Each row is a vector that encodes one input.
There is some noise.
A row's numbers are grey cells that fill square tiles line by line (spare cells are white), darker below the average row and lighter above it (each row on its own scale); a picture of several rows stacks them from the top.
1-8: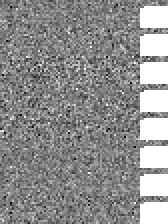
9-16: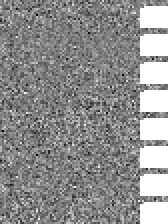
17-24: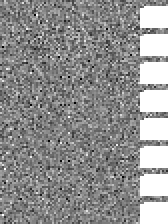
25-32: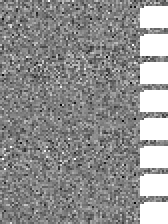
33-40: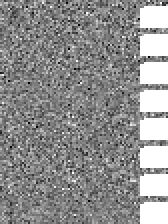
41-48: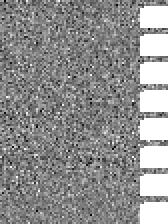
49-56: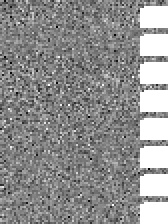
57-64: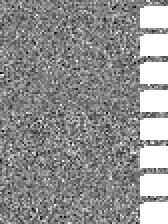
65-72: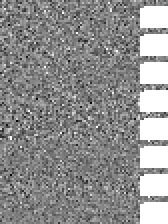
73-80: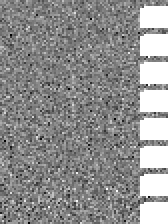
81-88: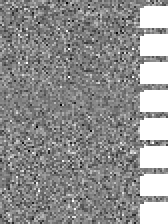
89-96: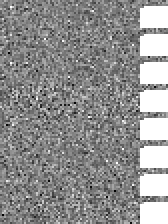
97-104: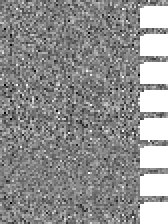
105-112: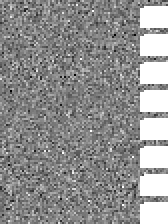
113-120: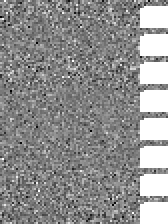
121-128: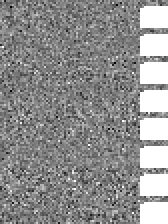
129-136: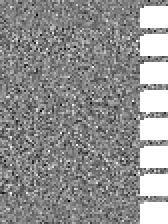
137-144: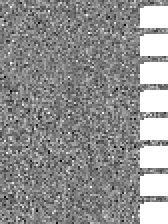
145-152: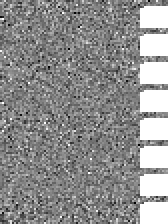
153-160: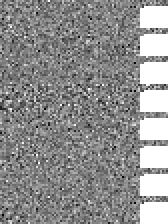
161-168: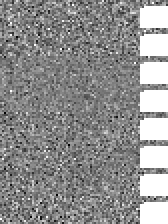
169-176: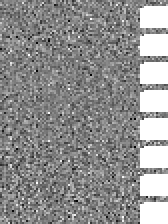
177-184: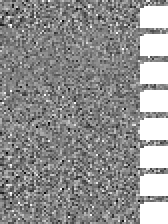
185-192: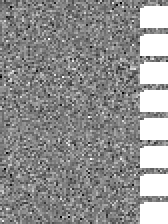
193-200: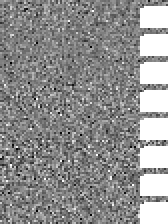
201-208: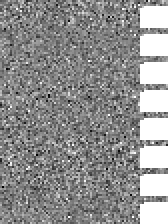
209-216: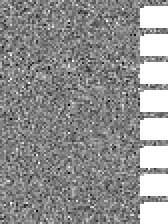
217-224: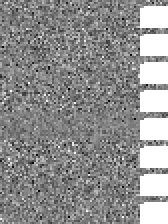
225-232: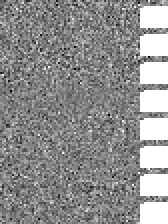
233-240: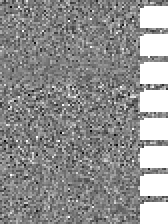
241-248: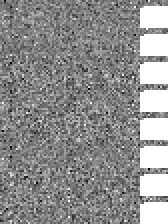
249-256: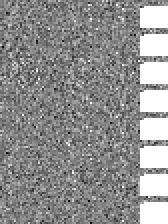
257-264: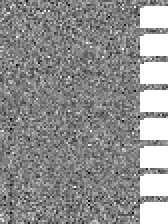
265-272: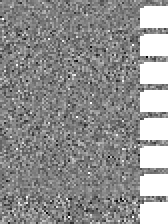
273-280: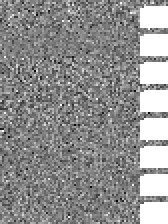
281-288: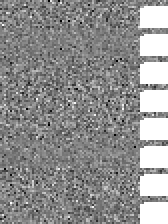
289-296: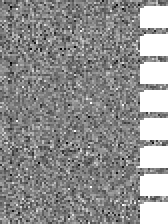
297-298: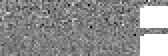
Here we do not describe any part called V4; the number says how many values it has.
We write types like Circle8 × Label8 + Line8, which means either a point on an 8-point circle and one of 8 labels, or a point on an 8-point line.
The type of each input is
(Bool × Bool × Bool + V4) × Label5 + Unit.
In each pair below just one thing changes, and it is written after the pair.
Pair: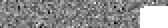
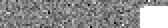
one of the three true/false values
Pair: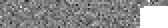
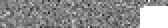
the label
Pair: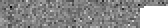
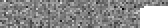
the label
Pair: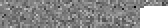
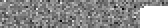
the label
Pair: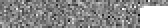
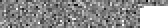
one of the three true/false values
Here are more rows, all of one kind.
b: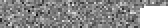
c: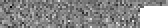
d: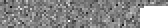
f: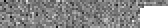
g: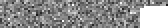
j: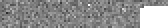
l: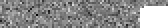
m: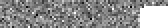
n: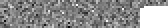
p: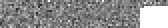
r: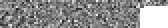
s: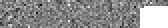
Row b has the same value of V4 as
d, g and s.
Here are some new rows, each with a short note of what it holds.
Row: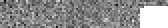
one of 5 labels and a value of V4
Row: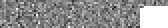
one of 5 labels and three true/false values
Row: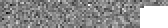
one of 5 labels and a value of V4
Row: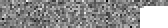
a fixed value
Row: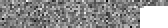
a fixed value
